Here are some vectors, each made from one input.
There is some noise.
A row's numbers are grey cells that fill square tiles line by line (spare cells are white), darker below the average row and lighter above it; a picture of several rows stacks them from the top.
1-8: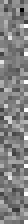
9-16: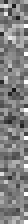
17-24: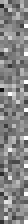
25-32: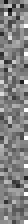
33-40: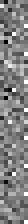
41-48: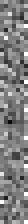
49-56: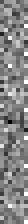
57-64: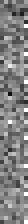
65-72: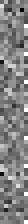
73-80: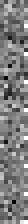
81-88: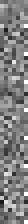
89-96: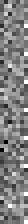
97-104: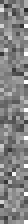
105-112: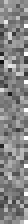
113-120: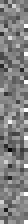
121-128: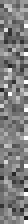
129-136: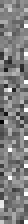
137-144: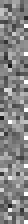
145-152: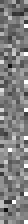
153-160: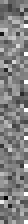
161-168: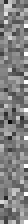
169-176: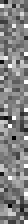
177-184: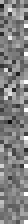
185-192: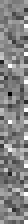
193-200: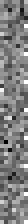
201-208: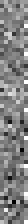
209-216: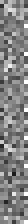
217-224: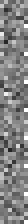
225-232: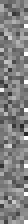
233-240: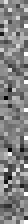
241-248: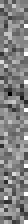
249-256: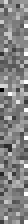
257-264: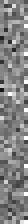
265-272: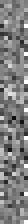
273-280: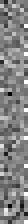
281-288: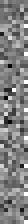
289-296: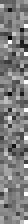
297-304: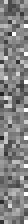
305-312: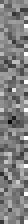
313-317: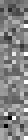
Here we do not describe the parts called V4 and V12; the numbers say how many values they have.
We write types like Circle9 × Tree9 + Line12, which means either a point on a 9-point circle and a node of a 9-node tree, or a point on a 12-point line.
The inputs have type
Bool × Bool × Bool × Bool × Label11 × V4 × V4 + Line7 × V12.
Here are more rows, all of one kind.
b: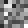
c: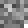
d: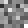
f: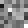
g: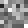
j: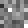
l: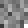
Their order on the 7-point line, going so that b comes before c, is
b, l, d, j, c, f, g.
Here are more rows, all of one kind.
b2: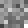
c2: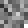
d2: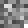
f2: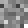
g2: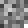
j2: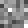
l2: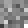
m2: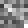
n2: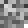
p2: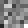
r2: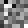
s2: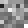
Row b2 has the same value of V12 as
l2 and s2.
